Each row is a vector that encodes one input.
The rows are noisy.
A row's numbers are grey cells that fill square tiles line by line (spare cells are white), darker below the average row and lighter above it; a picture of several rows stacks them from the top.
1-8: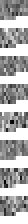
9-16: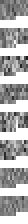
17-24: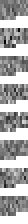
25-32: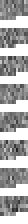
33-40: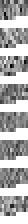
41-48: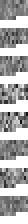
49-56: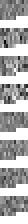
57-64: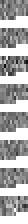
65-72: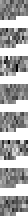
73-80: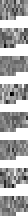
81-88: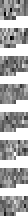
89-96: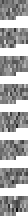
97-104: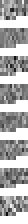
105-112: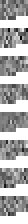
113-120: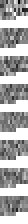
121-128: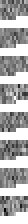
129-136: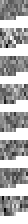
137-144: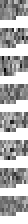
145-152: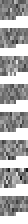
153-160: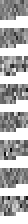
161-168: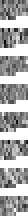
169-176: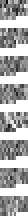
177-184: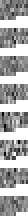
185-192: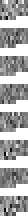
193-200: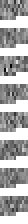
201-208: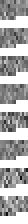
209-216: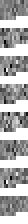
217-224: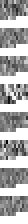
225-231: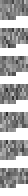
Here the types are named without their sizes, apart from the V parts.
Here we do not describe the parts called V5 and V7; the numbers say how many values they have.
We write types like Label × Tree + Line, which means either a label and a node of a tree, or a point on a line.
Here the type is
(Circle + V5) × Line + V7.
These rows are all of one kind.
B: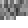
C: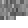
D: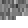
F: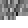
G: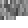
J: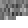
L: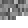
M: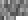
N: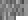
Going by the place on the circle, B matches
G and M.
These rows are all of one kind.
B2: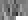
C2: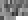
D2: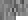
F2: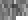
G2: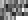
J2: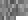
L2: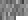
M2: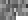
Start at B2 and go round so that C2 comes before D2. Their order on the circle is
B2, C2, G2, J2, L2, D2, M2, F2.
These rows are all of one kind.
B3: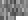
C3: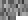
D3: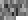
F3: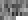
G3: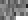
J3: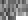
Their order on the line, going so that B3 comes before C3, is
J3, B3, G3, C3, F3, D3.
